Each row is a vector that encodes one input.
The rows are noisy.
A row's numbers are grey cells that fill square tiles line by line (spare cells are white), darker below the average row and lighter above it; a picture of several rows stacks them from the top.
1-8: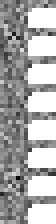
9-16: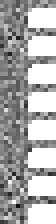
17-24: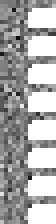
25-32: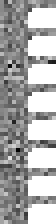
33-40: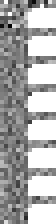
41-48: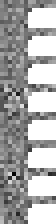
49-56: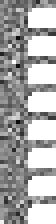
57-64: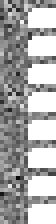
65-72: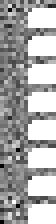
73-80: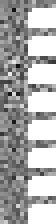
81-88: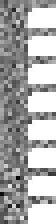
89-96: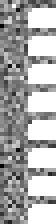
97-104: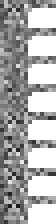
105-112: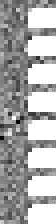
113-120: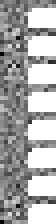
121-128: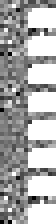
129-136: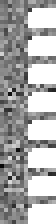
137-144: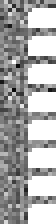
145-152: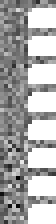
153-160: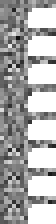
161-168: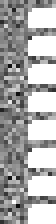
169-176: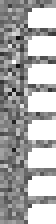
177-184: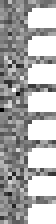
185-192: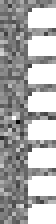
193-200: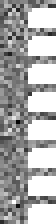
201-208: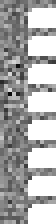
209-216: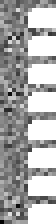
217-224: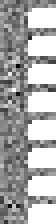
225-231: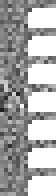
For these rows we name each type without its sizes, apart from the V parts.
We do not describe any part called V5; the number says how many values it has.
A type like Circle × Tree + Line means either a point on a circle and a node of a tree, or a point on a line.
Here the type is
Bool × Tree × V5 + List(Line).
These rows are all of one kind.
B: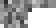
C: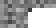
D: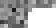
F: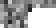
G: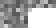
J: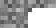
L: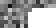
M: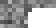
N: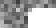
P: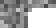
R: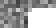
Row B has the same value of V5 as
C, F, J and M.
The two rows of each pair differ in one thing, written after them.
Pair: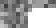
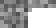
the true/false value
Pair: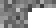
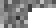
the true/false value
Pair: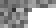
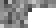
the value of V5
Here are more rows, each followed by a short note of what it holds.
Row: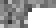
a node of a tree, a true/false value and a value of V5
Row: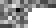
a list of one item
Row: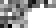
the empty list
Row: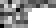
a list of one item
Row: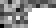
a list of one item
